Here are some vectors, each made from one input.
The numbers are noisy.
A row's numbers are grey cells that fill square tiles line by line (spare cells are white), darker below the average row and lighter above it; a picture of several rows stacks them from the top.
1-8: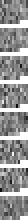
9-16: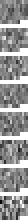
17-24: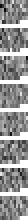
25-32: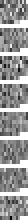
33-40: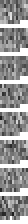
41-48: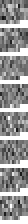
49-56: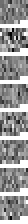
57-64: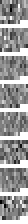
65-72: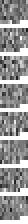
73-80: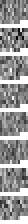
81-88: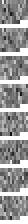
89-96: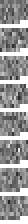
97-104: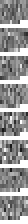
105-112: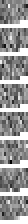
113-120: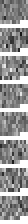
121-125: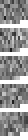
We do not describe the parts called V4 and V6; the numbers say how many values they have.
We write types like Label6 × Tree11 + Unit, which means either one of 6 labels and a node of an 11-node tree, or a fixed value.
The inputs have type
(Bool × V6 + Unit) × Label5 × V4.
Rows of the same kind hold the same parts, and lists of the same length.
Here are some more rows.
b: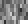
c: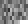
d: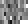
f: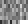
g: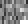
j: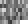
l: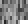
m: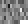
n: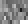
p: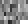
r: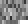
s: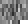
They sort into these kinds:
b, c, j, l, n, r, s
d, f, g, m, p

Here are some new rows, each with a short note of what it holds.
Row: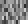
one of 5 labels and a value of V4
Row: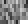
one of 5 labels and a value of V4
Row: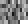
one of 5 labels, a true/false value, a value of V4 and a value of V6
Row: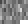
one of 5 labels and a value of V4
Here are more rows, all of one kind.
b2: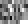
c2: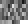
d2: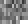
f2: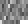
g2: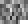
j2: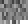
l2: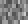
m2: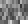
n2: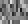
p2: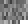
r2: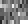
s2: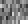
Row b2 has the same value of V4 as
f2, g2, m2 and n2.
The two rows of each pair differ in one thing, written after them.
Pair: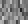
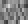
the label
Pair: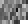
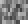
the label
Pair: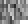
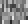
the true/false value
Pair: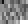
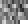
the label
